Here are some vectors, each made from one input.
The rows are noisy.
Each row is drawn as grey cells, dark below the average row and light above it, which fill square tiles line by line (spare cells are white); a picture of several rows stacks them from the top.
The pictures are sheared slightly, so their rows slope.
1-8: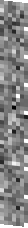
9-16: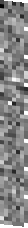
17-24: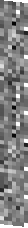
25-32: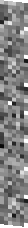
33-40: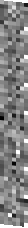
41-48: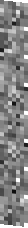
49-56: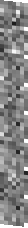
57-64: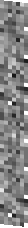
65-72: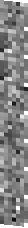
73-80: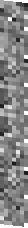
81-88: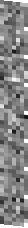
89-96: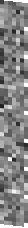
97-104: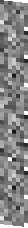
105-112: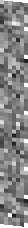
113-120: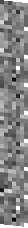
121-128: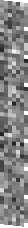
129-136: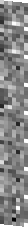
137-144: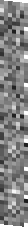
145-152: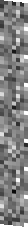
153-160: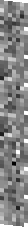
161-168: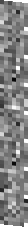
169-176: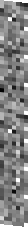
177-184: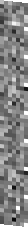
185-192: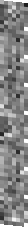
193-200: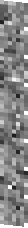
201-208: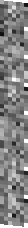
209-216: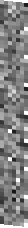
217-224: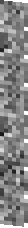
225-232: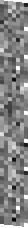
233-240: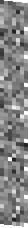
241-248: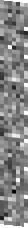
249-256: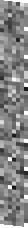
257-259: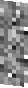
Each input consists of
either a point on an 11-point circle, or a point on a 5-point line.
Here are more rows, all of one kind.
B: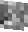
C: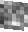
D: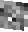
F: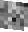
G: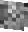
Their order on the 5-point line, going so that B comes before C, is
D, F, G, B, C.
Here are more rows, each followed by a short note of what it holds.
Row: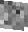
a point on an 11-point circle
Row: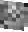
a point on a 5-point line
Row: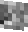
a point on a 5-point line
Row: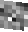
a point on a 5-point line
